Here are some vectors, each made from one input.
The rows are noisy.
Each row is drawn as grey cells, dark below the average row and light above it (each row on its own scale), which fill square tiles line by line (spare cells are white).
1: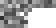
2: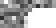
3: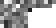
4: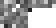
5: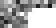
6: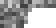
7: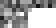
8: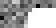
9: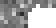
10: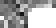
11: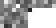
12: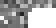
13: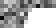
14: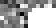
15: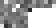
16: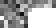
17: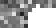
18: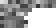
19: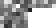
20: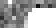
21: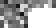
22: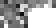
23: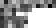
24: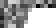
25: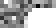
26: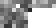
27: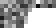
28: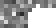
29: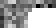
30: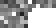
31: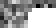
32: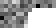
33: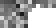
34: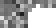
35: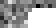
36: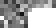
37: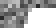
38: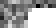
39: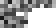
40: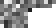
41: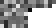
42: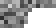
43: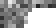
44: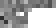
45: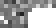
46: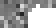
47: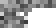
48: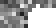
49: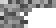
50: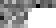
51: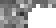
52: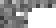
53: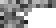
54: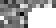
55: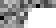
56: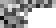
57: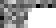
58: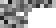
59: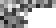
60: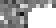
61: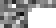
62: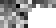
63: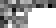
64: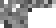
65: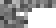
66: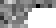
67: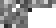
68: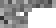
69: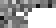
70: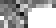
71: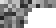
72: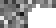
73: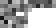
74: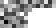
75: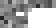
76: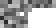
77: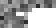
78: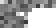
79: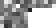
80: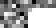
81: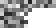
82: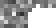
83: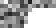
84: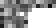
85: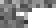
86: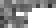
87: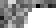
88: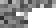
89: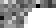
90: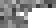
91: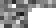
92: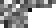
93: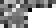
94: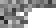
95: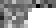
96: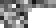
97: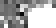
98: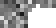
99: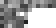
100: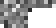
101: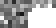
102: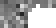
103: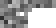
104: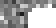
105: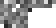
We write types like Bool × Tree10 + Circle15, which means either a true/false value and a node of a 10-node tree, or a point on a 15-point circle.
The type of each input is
Bool × Bool × Bool + List3(Line5).
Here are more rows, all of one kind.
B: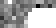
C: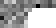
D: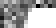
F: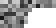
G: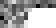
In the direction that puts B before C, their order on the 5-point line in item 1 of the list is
B, C, G, D, F.
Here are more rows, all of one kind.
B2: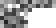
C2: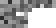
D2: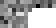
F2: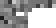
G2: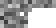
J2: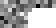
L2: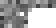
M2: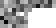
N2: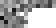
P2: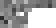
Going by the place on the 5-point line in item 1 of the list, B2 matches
D2, J2, M2 and N2.
